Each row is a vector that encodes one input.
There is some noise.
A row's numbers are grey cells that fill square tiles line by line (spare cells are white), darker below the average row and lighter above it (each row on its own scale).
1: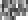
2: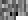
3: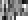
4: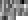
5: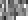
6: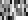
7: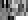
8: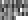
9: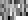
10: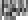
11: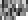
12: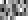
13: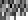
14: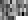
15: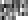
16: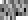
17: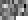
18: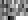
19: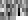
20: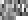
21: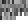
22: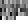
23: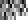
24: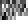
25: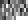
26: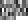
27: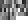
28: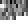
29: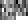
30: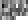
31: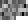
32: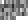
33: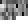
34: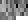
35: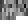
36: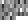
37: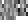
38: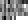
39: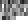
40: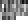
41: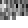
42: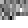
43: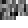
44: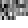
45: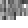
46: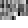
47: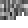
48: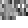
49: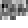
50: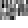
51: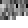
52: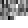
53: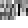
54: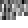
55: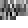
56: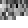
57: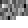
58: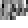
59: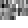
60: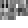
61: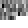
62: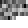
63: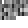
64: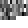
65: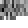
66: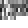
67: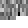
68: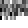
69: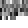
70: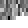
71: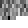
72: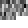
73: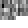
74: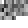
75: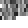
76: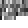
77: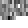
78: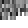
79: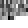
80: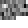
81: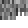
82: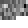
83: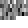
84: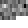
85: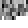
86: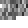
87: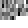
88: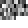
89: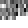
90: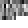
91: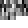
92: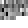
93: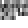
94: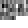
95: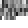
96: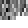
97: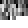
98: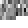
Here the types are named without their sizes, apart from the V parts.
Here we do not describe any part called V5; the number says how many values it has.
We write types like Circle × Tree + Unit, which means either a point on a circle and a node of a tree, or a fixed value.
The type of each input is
Line × (Line + V5).
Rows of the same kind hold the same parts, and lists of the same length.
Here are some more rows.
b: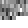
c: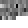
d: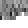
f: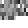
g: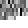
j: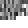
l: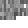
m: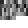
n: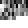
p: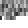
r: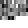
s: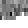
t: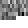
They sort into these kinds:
b, d, f, p, r, s, t
c, g, j, l, m, n

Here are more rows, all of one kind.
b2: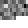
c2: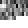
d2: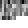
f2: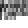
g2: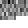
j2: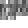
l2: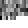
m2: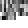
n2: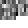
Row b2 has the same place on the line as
c2 and m2.
